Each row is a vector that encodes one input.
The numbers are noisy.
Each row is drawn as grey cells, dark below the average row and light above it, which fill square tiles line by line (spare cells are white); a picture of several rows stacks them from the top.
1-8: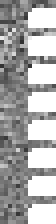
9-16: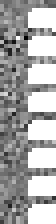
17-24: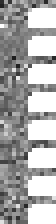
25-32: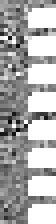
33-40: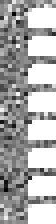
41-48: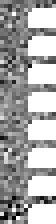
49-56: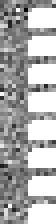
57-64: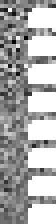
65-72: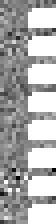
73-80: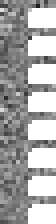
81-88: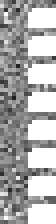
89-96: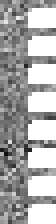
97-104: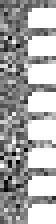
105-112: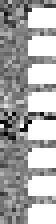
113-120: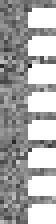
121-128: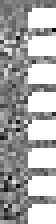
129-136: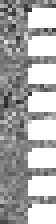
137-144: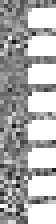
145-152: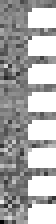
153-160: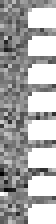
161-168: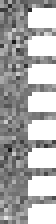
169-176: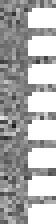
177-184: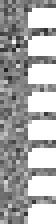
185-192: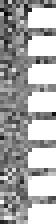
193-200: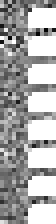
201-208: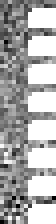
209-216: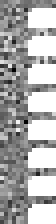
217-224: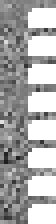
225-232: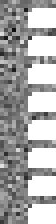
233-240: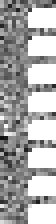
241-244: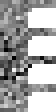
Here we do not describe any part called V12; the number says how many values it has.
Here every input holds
either three labels (each one of 10), or a point on a 7-point line, or a value of V12.
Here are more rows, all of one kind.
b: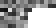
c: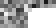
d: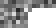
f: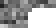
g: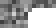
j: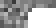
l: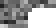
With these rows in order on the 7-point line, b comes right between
f and l.
